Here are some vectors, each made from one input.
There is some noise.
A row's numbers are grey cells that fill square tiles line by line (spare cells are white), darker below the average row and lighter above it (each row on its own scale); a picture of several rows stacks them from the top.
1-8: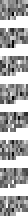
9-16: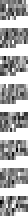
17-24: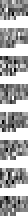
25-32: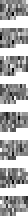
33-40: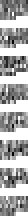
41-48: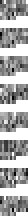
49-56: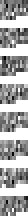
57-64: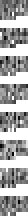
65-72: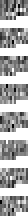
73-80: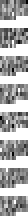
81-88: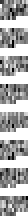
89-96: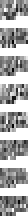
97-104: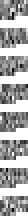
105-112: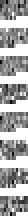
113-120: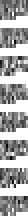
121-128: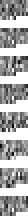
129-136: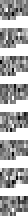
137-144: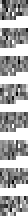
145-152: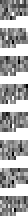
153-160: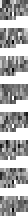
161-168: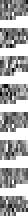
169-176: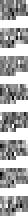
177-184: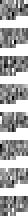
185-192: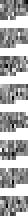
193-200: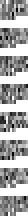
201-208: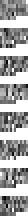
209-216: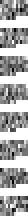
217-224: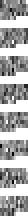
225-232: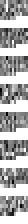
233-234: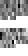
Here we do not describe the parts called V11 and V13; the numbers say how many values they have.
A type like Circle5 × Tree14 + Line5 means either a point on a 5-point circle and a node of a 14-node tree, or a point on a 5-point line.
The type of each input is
Bool × Bool × Bool × (Line4 + V11) × V13.
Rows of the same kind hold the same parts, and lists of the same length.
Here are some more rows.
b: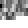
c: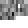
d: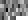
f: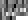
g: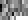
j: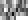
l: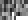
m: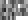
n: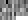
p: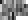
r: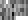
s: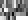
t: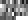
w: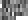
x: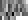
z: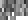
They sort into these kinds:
b, c, g, j, m, p, r, s, x
d, f, l, n, t, w, z

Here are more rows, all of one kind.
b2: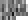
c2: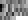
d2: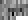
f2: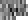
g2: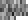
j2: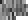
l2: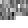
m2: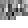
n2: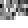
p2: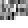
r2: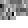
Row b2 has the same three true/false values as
f2 and p2.
